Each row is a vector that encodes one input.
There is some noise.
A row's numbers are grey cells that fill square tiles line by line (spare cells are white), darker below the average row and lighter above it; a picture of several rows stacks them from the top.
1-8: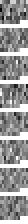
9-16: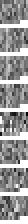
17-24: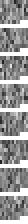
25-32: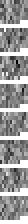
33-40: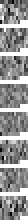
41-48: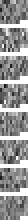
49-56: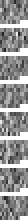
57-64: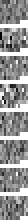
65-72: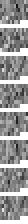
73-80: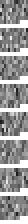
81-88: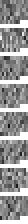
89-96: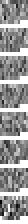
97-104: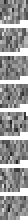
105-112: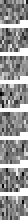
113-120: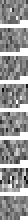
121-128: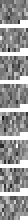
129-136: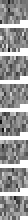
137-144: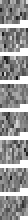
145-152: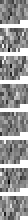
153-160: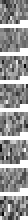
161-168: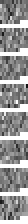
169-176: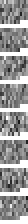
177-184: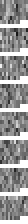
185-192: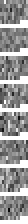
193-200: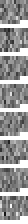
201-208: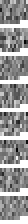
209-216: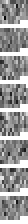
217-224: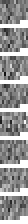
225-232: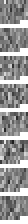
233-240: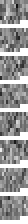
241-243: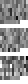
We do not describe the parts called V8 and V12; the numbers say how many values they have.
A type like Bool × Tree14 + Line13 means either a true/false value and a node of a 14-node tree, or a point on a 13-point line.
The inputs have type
Bool × (Line6 + V8) + V12.
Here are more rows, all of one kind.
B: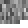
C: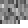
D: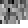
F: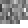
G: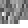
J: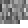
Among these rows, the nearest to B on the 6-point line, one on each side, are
F and J.
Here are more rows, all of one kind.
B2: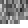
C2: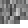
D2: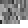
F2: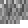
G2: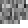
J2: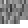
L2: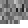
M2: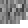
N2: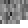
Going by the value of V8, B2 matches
C2 and J2.
